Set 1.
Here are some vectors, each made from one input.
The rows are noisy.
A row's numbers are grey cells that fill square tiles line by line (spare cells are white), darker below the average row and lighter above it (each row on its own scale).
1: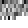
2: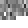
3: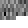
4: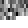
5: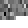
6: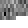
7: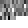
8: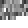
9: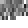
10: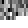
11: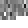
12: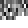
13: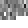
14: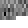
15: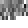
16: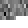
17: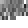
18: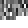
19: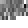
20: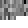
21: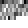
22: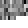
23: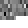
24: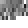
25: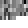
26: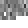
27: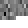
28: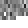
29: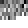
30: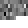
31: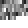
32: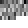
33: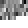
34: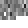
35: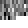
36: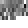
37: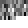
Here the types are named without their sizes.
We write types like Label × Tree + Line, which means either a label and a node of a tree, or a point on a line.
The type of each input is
Bool × (Circle + Unit).
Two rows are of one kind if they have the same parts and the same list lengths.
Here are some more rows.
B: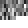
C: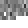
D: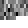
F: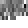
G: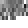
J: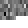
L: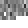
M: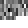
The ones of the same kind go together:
B, D, J, M
C, F, G, L

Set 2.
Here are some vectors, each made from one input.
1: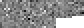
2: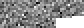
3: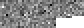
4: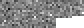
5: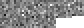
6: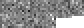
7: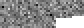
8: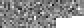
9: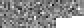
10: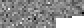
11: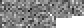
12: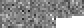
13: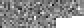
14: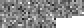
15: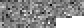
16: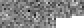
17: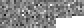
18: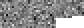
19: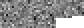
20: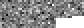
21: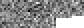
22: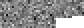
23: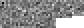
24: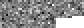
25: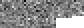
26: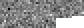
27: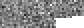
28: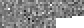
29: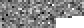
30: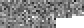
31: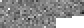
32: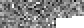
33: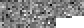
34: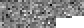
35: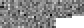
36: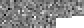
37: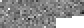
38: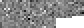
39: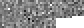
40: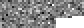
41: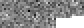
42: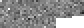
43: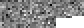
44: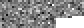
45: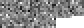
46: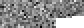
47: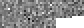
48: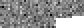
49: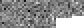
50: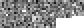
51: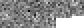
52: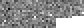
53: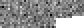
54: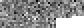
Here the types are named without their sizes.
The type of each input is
(Bool × Bool × Bool + Unit) × Line.
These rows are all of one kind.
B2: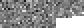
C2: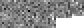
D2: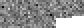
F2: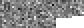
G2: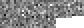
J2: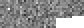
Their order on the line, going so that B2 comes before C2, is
J2, D2, G2, B2, F2, C2.
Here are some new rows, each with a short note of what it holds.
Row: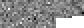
a point on a line
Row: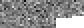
a point on a line and three true/false values
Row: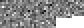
a point on a line
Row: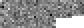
a point on a line and three true/false values
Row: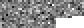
a point on a line
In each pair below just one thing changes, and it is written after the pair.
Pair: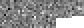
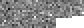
one of the three true/false values
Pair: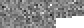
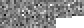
the place on the line
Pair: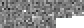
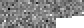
one of the three true/false values
